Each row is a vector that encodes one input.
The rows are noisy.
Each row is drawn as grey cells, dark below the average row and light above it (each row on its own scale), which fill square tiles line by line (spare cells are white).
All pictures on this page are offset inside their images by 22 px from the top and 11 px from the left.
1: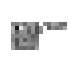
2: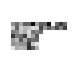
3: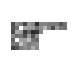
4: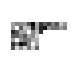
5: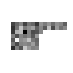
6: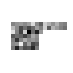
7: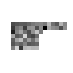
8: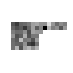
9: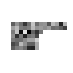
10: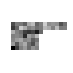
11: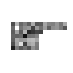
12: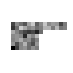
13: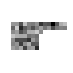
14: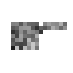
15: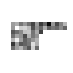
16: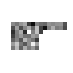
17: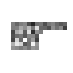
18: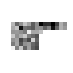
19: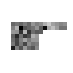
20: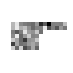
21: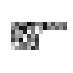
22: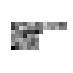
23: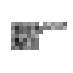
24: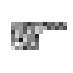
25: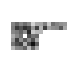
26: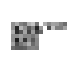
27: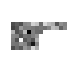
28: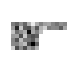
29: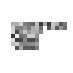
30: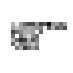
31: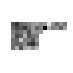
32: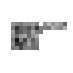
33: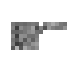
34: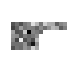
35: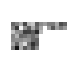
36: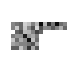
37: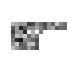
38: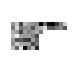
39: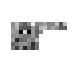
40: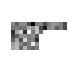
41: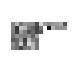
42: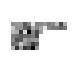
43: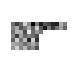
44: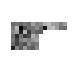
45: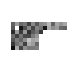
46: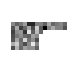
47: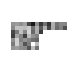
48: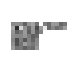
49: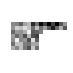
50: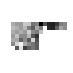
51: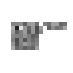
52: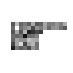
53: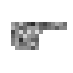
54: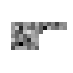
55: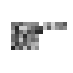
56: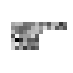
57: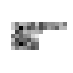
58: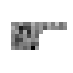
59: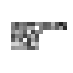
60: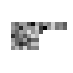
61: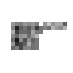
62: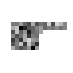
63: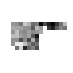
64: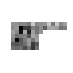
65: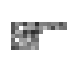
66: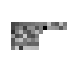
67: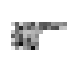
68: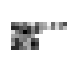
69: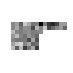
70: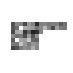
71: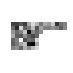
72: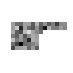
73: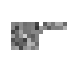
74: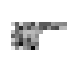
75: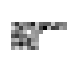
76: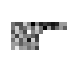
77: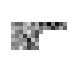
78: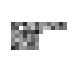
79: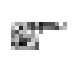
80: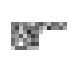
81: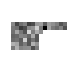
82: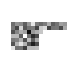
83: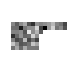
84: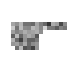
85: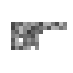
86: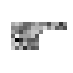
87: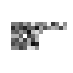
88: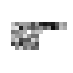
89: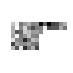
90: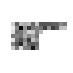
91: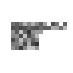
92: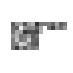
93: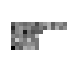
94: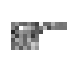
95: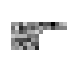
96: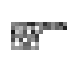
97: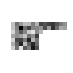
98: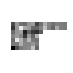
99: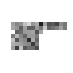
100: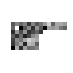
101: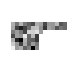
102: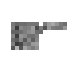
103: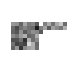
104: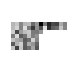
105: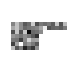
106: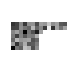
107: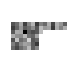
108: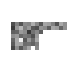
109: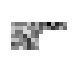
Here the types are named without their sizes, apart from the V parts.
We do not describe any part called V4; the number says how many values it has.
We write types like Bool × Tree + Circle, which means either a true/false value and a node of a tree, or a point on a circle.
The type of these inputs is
Bool × Bool × Bool × Bool × (Line + V4).
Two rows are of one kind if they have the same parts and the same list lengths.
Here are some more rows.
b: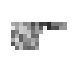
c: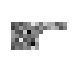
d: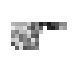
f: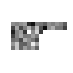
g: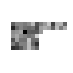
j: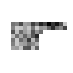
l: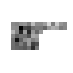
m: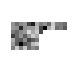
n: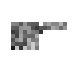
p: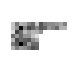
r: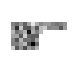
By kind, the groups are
b, d, f, j, m, p
c, g, l, n, r

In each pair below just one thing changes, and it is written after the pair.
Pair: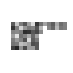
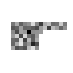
the value of V4
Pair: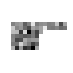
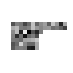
one of the four true/false values
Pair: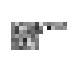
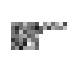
one of the four true/false values
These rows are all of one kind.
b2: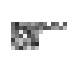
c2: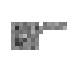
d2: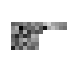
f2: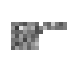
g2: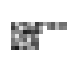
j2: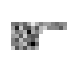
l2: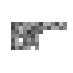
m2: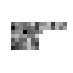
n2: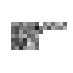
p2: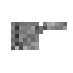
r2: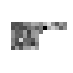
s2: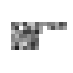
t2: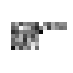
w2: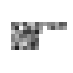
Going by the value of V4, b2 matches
j2, l2 and r2.
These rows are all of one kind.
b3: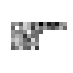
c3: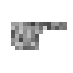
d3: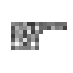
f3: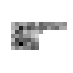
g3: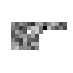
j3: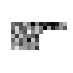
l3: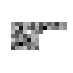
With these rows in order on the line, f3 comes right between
c3 and l3.
